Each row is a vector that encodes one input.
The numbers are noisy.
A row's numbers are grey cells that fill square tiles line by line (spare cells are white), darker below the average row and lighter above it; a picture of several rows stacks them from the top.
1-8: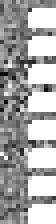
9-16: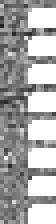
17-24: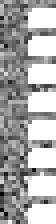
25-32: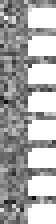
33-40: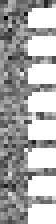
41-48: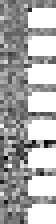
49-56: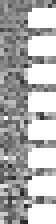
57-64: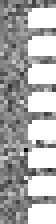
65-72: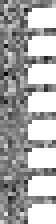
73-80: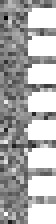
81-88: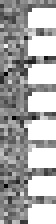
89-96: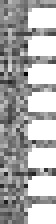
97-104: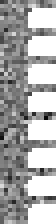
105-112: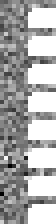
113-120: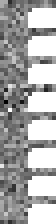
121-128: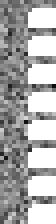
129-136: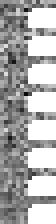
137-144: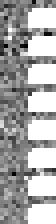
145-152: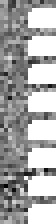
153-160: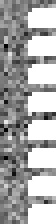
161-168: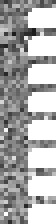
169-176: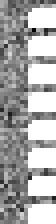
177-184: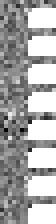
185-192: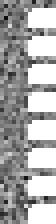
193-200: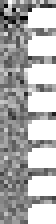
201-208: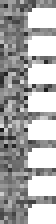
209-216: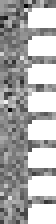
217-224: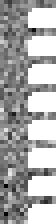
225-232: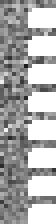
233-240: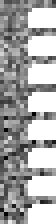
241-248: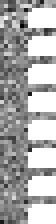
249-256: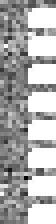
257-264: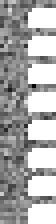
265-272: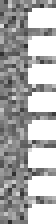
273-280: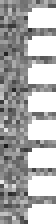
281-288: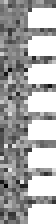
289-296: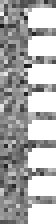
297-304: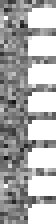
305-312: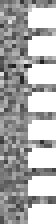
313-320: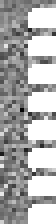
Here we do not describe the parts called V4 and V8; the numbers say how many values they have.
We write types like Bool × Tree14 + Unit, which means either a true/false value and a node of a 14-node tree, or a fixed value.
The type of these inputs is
Circle5 + Line6 × (Line6 + V4) + V8.
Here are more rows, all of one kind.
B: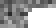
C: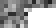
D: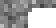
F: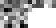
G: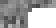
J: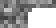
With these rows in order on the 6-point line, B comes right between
C and D.
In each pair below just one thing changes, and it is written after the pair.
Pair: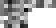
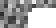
the place on the 6-point line
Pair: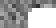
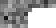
the value of V4
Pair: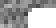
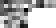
the value of V4
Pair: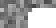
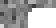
the value of V4
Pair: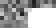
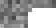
the place on the 6-point line
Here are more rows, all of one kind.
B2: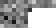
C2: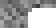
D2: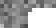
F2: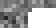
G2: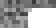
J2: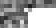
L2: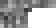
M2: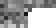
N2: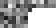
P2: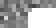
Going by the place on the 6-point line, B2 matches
D2 and J2.
